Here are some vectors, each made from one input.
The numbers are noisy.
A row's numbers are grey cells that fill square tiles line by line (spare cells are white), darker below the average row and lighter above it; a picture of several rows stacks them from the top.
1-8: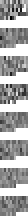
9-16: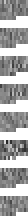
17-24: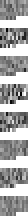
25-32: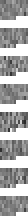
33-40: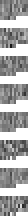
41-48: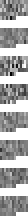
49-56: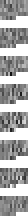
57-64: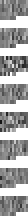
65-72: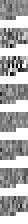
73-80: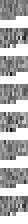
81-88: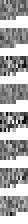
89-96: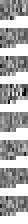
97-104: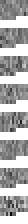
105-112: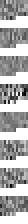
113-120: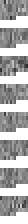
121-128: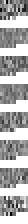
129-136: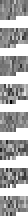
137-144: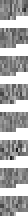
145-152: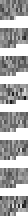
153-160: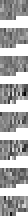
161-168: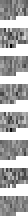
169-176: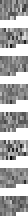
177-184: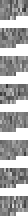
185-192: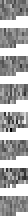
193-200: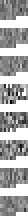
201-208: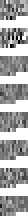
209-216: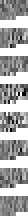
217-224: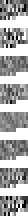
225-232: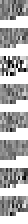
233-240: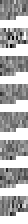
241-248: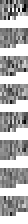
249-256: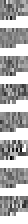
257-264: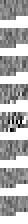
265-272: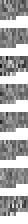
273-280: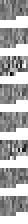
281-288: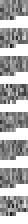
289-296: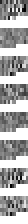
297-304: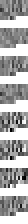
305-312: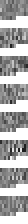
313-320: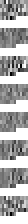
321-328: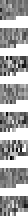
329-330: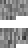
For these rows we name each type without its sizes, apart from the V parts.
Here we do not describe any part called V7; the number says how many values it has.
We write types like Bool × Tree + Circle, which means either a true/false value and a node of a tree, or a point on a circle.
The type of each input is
Circle × (Tree + Unit) + List(Bool × V7).
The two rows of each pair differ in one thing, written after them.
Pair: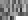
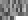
the true/false value in item 1 of the list
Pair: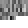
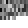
the true/false value in item 2 of the list
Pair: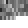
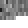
the value of V7 in item 1 of the list
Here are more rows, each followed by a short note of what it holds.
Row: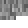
a point on a circle and a node of a tree
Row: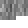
a point on a circle and a node of a tree
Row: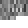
a point on a circle and a node of a tree
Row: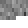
a point on a circle
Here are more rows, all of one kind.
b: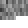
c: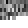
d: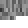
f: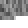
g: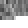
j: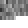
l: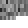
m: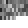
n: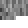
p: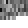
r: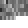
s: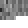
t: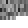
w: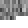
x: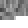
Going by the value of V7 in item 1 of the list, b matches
f, g, j and r.
